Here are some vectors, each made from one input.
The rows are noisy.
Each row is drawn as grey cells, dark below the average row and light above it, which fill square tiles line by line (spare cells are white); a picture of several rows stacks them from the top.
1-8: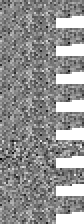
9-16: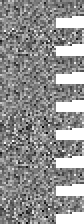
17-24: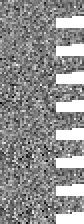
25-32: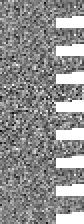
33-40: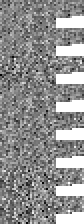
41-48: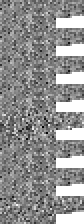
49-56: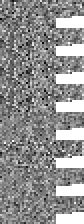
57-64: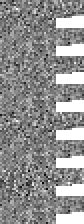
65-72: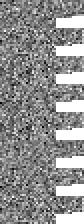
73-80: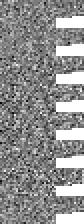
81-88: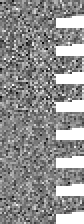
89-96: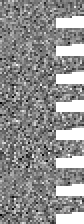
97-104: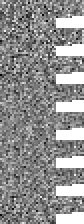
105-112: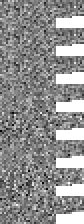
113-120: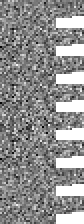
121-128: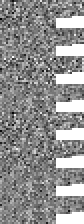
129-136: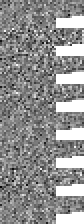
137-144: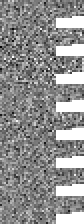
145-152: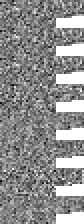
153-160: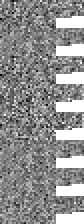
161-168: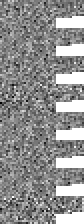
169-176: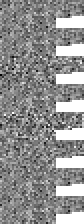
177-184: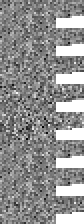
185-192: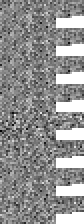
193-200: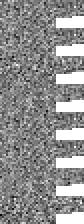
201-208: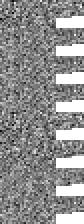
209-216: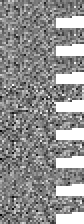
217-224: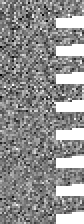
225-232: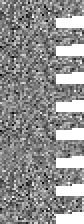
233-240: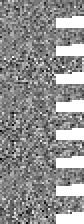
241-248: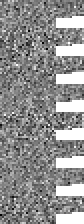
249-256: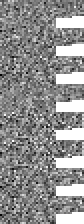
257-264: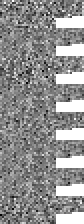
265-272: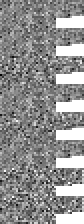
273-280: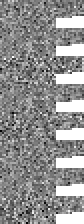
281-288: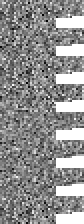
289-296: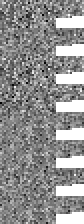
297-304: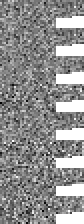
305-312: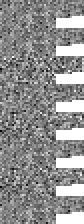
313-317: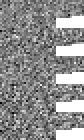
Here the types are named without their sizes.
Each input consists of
a point on a circle.
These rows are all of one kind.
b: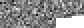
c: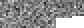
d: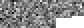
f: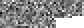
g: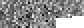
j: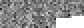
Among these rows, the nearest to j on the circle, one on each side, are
b and c.
